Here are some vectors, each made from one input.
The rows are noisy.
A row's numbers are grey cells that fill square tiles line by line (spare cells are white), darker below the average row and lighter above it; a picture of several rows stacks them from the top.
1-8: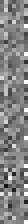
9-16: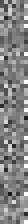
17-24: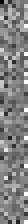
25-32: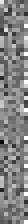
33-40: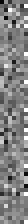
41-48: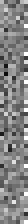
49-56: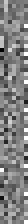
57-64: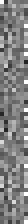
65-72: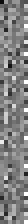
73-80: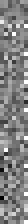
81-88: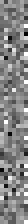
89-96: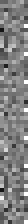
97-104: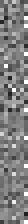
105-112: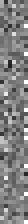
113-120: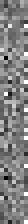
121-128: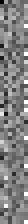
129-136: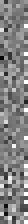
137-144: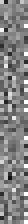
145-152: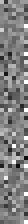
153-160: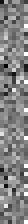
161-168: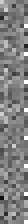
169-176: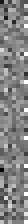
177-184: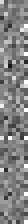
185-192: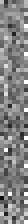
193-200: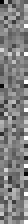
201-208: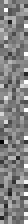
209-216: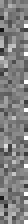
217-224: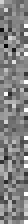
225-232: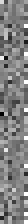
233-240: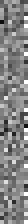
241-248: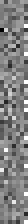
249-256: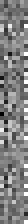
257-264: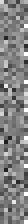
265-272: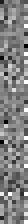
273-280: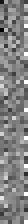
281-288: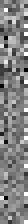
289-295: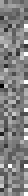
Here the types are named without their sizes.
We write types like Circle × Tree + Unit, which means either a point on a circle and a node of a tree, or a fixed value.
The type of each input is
Bool × Line × Line + List(Circle).
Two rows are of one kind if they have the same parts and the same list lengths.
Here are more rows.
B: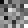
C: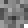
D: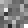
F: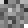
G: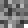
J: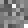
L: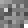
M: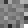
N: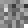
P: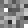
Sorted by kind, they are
B
C, F, J, M
D, L, N, P
G

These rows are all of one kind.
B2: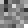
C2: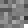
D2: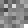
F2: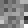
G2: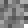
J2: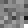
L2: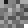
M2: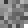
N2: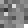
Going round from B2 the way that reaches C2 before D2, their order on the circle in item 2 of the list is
B2, G2, F2, C2, L2, M2, J2, D2, N2.
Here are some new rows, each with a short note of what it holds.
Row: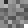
a list of two items
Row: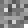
a list of one item
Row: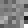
a list of two items
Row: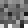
the empty list
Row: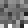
the empty list
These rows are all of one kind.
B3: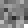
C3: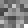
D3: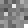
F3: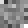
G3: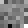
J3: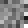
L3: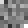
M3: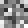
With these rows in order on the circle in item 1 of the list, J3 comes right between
B3 and M3.
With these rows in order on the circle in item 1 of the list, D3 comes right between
C3 and L3.
